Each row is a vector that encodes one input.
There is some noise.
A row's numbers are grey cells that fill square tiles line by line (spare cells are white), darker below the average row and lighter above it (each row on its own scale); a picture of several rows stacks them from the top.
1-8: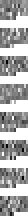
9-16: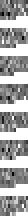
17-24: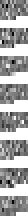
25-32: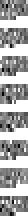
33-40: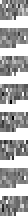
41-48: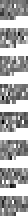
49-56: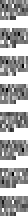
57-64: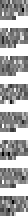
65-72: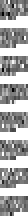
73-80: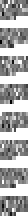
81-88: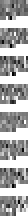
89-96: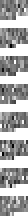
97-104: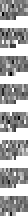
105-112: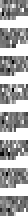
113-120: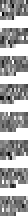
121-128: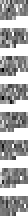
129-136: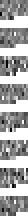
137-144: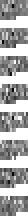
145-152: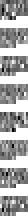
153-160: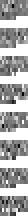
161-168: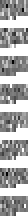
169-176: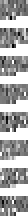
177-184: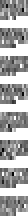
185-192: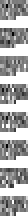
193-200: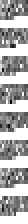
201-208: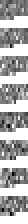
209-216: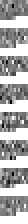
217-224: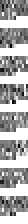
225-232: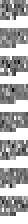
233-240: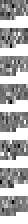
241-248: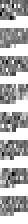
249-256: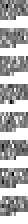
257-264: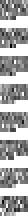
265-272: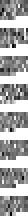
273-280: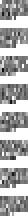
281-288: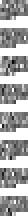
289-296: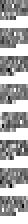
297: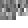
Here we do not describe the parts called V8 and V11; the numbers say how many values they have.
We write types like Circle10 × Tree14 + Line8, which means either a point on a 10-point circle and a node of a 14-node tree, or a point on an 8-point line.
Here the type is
(Line7 + V11) × (Tree9 + V8).
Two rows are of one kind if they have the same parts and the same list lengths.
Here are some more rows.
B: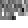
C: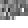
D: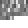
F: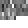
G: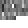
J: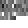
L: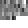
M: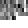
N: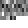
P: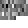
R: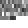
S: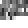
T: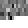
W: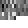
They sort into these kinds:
B, F, G, J, N, P, R, W
C, D
L, M
S, T

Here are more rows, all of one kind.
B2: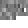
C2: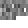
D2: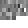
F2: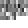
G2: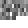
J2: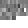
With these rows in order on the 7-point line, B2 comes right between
C2 and F2.
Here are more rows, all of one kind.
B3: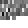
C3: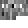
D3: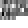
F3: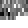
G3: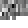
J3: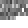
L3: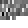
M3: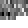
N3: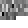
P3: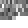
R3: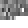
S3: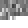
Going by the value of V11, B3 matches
D3, J3, L3 and R3.
